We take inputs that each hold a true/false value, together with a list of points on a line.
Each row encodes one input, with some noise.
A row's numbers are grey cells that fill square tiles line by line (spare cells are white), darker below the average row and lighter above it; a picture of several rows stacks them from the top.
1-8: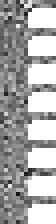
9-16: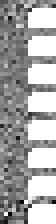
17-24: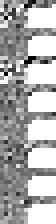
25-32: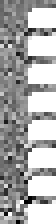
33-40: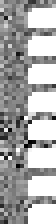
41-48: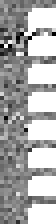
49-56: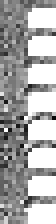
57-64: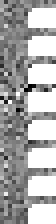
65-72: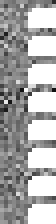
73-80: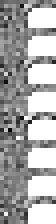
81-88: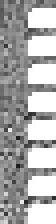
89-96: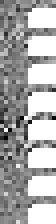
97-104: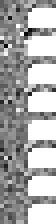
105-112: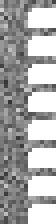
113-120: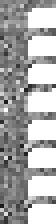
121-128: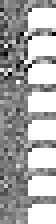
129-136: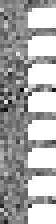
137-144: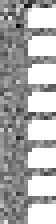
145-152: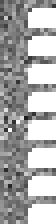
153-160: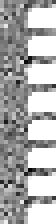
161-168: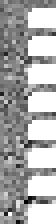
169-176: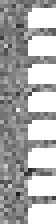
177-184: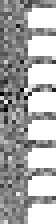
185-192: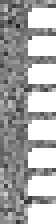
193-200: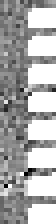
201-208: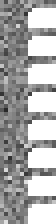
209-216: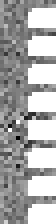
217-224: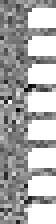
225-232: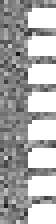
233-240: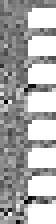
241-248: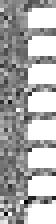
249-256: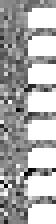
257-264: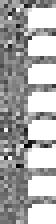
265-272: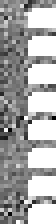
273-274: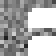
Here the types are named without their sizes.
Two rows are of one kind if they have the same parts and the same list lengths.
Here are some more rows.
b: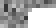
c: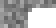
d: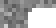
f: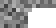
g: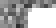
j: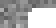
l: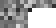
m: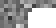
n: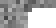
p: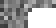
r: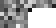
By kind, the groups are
b, f
c, d, g
j, l, m, n, p, r

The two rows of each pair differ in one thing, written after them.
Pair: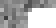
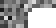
the true/false value
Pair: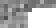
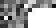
the true/false value
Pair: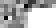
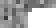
the place on the line in item 2 of the list
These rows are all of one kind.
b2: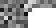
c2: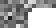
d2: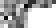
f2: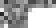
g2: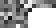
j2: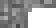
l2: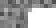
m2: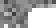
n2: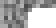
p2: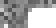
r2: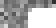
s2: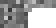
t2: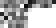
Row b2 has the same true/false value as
j2, l2 and s2.
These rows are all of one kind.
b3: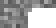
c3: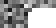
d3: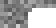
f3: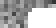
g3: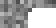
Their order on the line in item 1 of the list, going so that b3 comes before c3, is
b3, g3, f3, c3, d3.
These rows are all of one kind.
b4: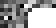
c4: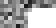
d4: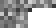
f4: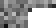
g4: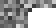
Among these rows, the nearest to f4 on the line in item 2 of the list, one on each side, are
c4 and d4.
